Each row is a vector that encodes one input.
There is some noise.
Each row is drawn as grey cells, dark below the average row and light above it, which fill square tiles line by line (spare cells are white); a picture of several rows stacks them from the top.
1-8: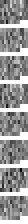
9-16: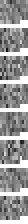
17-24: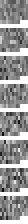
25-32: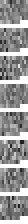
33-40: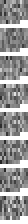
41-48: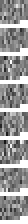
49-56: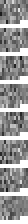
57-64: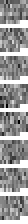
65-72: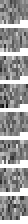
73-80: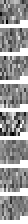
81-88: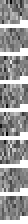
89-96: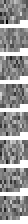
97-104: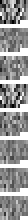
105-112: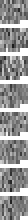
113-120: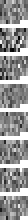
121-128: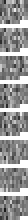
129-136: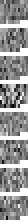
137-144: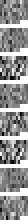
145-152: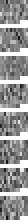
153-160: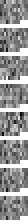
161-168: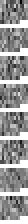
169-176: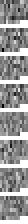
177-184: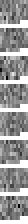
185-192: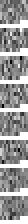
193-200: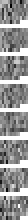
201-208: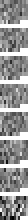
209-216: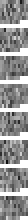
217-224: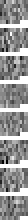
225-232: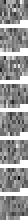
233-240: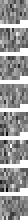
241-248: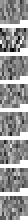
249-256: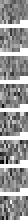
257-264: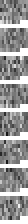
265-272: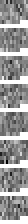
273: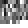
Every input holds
a list of up to two items, each a point on a 3-point line and a point on a 5-point line.
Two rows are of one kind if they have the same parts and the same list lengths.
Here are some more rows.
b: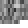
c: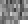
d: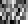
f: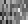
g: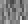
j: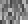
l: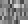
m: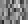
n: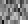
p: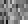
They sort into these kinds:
b, c, g, j, l, m, n
d
f, p

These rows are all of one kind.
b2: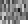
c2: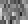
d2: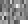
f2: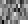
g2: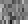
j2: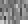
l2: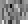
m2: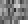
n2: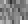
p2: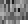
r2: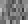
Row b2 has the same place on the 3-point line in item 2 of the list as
c2, g2, p2 and r2.
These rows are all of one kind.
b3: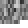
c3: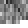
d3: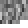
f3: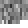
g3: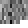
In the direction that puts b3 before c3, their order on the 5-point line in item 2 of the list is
g3, f3, b3, c3, d3.
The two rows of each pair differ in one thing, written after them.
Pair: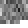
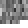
the place on the 3-point line in item 2 of the list
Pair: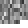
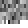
the place on the 3-point line in item 1 of the list
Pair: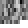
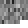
the place on the 3-point line in item 2 of the list
